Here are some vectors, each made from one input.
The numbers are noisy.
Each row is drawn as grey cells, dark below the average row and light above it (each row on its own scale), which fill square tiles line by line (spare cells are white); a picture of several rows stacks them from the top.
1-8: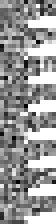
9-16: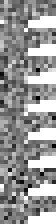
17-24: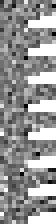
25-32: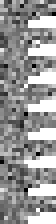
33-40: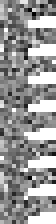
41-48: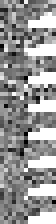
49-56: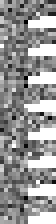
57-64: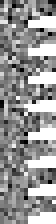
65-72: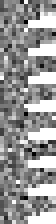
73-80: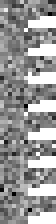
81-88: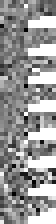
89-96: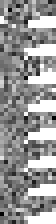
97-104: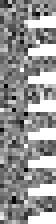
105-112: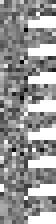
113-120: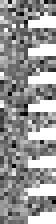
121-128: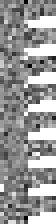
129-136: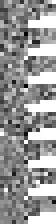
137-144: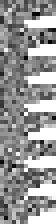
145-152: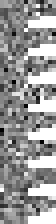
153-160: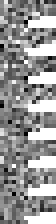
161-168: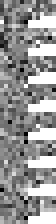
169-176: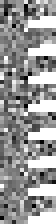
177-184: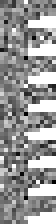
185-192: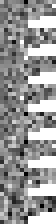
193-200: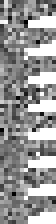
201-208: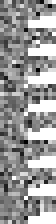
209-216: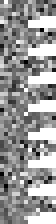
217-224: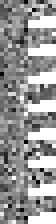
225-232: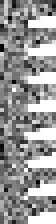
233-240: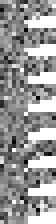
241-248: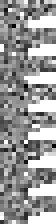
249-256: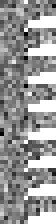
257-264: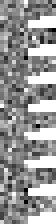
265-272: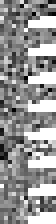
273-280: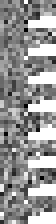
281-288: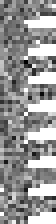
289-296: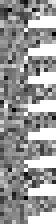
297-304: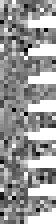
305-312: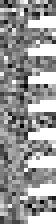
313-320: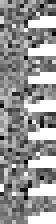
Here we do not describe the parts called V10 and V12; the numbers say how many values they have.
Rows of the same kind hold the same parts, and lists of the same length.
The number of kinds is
2.
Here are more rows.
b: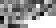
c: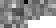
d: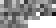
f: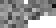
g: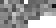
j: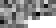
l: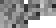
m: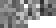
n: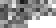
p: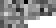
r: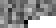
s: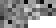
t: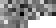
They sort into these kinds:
b, c, d, j, m, n, p, s
f, g, l, r, t

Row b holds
a point on an 11-point circle, a point on each of two 6-point lines, a true/false value, a value of V10 and a value of V12.
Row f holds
a point on each of two 6-point lines, a true/false value, a value of V10 and a value of V12.
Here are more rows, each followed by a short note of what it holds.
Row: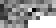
a point on an 11-point circle, a point on each of two 6-point lines, a true/false value, a value of V10 and a value of V12
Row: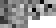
a point on an 11-point circle, a point on each of two 6-point lines, a true/false value, a value of V10 and a value of V12
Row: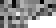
a point on an 11-point circle, a point on each of two 6-point lines, a true/false value, a value of V10 and a value of V12
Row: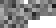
a point on each of two 6-point lines, a true/false value, a value of V10 and a value of V12
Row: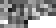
a point on each of two 6-point lines, a true/false value, a value of V10 and a value of V12
